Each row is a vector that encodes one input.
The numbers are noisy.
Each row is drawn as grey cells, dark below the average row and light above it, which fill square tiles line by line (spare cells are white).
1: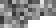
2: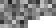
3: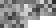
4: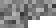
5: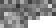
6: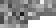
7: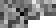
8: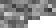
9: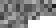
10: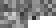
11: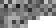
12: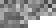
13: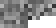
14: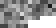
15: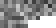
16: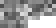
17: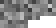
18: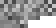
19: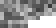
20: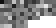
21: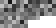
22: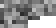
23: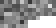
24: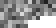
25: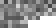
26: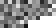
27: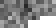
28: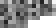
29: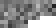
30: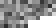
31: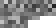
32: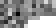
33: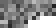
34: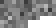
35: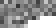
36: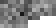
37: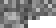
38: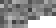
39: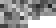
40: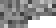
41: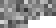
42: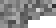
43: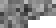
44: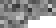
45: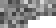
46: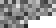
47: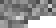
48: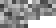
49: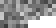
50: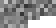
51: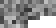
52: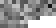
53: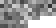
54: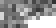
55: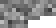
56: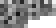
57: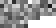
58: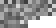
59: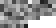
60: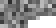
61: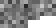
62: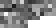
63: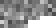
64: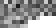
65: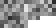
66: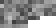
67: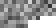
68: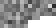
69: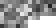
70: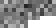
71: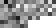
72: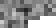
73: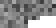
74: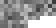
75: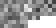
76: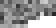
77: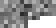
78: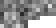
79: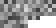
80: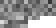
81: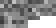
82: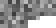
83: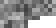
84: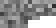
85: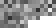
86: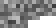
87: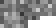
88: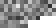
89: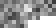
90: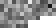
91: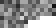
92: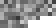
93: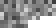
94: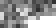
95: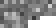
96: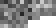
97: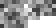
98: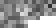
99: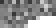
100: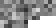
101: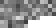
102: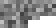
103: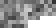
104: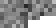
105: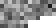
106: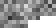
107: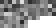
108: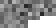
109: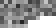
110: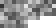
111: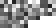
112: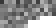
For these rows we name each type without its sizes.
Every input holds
either a fixed value, or two labels, or a point on each of two lines.
